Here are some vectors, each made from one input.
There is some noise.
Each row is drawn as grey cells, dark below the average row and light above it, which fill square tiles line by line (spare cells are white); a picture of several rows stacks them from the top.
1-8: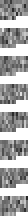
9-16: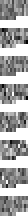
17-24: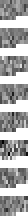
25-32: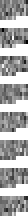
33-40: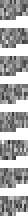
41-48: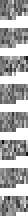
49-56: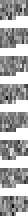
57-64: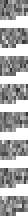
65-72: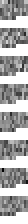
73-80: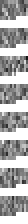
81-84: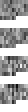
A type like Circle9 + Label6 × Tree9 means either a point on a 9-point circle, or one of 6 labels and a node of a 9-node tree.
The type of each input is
(Line4 + Line5) × Line6.
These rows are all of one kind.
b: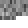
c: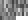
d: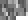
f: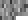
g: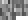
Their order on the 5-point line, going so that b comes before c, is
b, f, c, g, d.
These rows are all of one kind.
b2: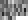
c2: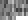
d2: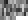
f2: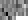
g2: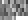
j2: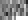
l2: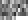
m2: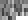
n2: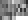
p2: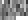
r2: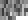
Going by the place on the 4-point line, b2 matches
f2, l2 and r2.
